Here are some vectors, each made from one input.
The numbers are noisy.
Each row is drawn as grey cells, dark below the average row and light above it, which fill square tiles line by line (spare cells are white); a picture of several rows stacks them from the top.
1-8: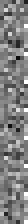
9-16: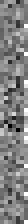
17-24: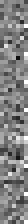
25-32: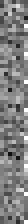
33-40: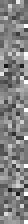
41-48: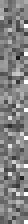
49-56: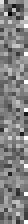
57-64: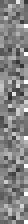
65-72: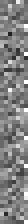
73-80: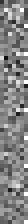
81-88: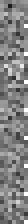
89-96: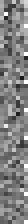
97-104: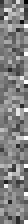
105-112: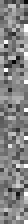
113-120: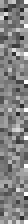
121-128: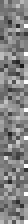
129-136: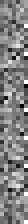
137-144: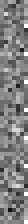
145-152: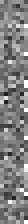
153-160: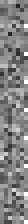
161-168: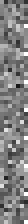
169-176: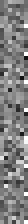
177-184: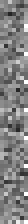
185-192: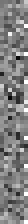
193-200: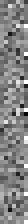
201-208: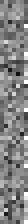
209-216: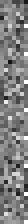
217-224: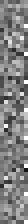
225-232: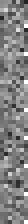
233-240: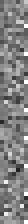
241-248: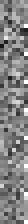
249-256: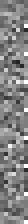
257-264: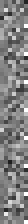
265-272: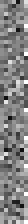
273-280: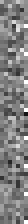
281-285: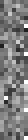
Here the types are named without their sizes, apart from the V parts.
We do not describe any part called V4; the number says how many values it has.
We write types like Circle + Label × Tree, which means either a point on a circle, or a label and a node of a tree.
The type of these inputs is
(Bool × V4 + Line) × Line.
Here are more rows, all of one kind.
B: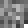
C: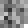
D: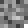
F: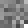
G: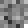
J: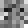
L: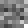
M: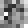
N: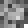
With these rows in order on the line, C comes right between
J and N.
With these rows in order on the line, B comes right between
F and J.
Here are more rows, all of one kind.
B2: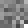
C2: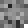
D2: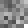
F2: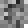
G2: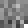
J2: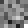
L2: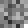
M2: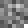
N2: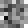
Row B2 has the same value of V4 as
C2, F2 and G2.
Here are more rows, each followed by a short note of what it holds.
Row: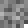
a point on a line, a true/false value and a value of V4
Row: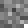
a point on a line, a true/false value and a value of V4
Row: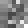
a point on each of two lines
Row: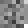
a point on a line, a true/false value and a value of V4
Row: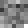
a point on each of two lines
